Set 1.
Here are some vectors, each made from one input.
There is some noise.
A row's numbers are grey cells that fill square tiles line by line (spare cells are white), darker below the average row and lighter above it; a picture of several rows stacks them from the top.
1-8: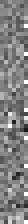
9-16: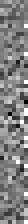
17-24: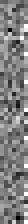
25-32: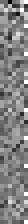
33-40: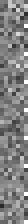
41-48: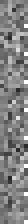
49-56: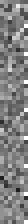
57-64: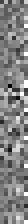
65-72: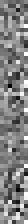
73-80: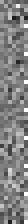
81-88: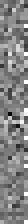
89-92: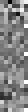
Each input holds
a list of up to two points on a 6-point line.
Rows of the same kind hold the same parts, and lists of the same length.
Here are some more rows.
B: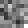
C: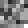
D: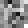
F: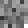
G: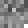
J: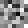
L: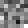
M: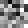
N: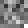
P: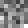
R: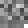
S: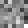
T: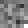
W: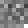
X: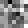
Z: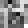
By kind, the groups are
B, F, N, T
C, G, L, P, R, S, W
D, J, M, X, Z

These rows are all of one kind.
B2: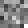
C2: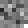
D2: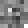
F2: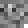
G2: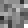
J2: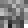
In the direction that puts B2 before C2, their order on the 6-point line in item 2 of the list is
B2, D2, F2, C2, J2, G2.
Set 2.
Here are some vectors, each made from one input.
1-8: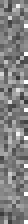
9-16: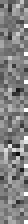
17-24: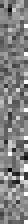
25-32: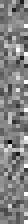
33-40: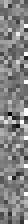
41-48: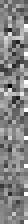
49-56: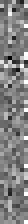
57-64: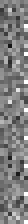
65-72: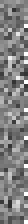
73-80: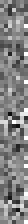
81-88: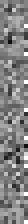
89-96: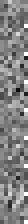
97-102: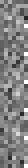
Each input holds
a list of up to two points on a 10-point line.
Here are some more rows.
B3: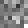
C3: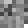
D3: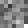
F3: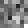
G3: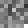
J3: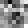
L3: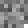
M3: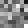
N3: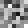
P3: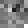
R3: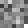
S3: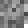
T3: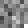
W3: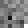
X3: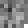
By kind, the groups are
B3, F3, P3, S3, T3, W3
C3, D3, G3, L3, M3, R3, X3
J3, N3

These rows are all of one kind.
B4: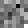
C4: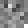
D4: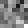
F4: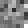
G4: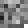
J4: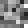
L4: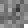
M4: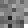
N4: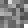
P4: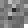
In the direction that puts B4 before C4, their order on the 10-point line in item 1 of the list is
B4, G4, P4, M4, F4, J4, D4, L4, N4, C4.
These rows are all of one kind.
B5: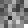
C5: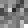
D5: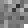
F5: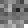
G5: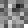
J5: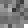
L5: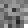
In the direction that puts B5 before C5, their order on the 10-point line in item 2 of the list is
B5, F5, C5, L5, G5, D5, J5.
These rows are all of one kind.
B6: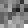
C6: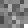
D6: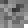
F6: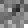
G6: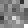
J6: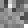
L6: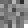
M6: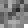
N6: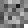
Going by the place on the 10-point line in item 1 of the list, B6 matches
F6 and M6.
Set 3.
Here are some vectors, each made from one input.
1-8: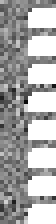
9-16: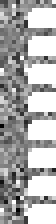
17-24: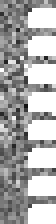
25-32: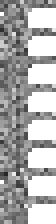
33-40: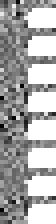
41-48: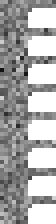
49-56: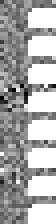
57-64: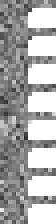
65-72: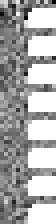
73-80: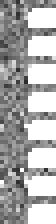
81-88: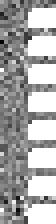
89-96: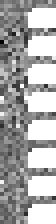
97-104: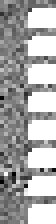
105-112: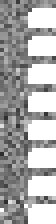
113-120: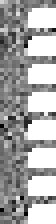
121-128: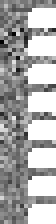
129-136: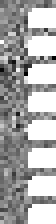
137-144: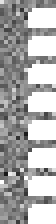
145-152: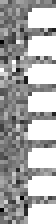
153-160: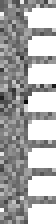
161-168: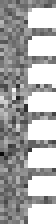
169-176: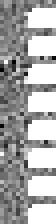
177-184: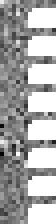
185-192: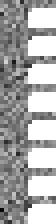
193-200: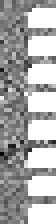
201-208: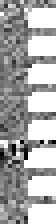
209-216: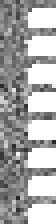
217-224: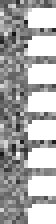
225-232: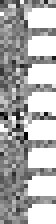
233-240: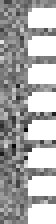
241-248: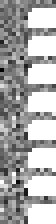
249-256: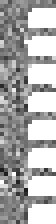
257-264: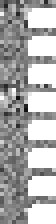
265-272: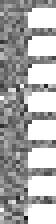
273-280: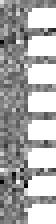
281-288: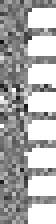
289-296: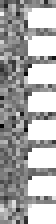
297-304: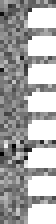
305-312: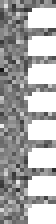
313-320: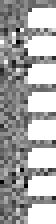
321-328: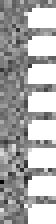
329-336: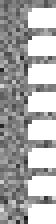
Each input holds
either a fixed value, or a node of a 13-node tree, or three true/false values.
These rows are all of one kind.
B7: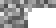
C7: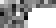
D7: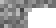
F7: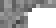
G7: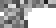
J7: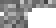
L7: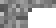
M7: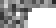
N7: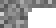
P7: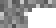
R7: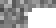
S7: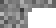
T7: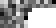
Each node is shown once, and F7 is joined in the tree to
J7 and P7.
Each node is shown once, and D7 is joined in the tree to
B7 and G7.
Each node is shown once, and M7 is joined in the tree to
G7, J7 and S7.
